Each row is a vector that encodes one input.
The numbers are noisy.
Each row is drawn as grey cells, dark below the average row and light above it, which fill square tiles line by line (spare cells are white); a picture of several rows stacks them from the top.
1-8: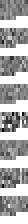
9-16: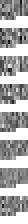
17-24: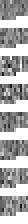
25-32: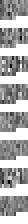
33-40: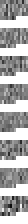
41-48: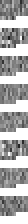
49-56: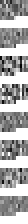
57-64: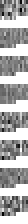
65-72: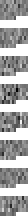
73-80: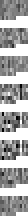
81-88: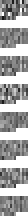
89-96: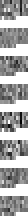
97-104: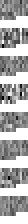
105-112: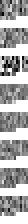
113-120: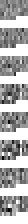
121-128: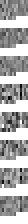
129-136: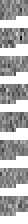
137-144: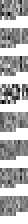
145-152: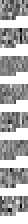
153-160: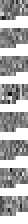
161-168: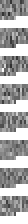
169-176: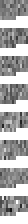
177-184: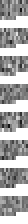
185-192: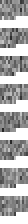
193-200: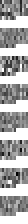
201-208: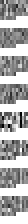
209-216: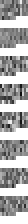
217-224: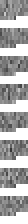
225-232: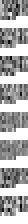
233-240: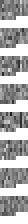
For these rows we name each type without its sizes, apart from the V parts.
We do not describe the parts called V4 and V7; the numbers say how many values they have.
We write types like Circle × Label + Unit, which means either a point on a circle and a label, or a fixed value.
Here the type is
Bool × Line × (Line + V4) × V7.
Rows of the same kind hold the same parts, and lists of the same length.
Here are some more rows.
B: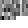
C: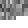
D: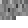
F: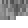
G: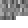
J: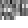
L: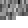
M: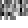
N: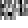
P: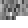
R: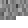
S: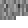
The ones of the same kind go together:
B, C, D, L, M, N, R, S
F, G, J, P

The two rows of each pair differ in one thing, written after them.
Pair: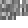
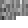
the value of V7
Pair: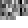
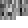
the value of V7
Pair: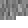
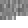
the value of V4
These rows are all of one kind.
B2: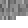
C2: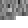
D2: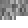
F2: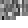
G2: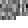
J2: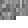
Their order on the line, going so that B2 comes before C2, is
F2, D2, B2, G2, J2, C2.
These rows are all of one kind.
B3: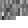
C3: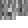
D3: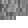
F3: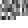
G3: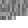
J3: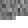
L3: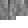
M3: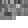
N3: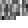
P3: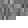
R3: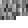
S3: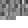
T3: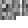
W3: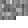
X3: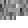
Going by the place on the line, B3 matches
D3, J3, M3 and X3.
